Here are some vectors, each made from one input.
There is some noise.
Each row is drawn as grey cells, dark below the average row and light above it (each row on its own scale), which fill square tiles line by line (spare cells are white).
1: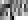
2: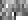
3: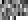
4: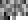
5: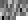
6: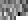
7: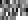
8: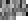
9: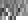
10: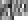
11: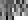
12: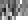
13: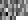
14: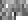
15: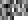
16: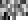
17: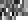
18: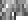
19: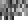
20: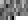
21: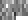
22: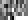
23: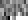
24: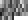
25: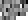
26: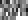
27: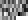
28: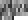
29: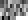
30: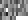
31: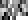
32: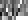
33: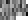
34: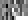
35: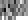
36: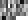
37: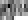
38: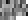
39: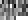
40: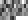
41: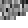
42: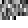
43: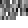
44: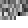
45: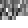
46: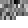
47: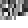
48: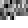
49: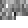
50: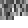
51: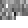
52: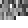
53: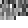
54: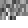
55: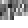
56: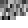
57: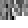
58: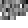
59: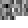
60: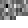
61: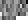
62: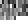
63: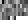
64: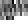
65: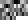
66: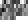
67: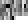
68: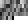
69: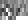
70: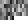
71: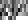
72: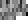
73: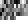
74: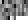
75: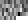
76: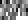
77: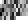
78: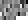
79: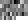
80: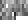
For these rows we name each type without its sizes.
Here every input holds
either a fixed value, or a point on each of two lines, or three true/false values.
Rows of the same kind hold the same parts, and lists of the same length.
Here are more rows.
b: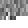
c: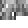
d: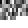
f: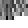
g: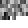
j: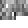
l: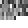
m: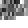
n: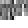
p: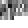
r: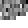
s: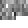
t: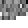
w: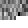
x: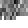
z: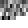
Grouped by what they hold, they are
b, f, m, n, p, x
c, j, s
d, g, l, r, t, w, z

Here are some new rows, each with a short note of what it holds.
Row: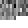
three true/false values
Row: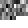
a point on each of two lines
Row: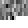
a point on each of two lines
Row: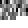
three true/false values
